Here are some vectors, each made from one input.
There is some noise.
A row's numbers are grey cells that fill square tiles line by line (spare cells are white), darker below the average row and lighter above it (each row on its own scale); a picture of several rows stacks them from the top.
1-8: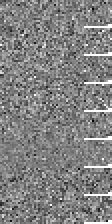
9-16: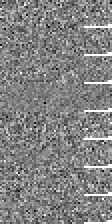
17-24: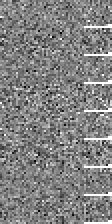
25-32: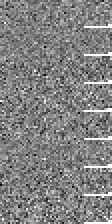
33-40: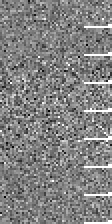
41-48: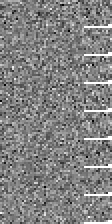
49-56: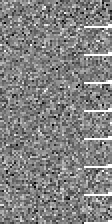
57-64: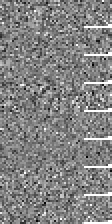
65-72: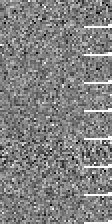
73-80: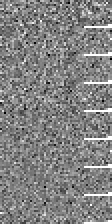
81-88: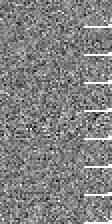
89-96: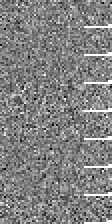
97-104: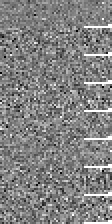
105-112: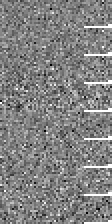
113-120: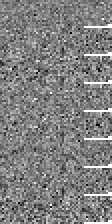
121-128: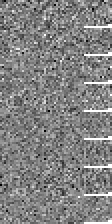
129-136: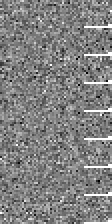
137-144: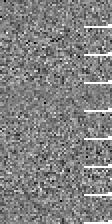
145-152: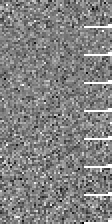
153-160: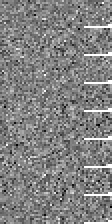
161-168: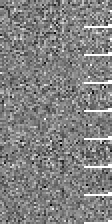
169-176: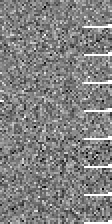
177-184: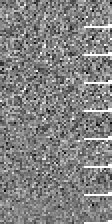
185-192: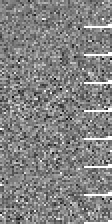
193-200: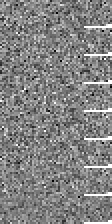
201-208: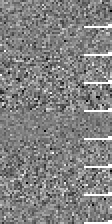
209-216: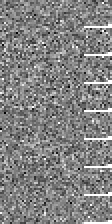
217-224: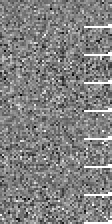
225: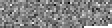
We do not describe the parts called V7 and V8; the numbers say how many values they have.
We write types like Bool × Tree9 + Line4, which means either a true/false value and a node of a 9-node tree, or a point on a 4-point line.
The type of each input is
Bool × (Line5 × V8 + V7) + Label4.
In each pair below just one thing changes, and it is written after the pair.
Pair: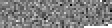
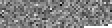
the true/false value
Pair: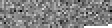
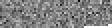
the place on the 5-point line
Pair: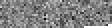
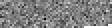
the place on the 5-point line
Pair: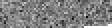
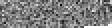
the place on the 5-point line
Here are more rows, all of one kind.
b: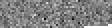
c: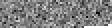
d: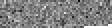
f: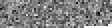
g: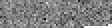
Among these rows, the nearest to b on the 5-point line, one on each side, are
d and g.
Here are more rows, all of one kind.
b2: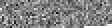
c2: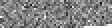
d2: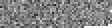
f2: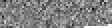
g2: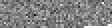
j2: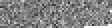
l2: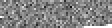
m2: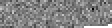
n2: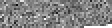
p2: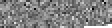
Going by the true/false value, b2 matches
c2, f2 and m2.
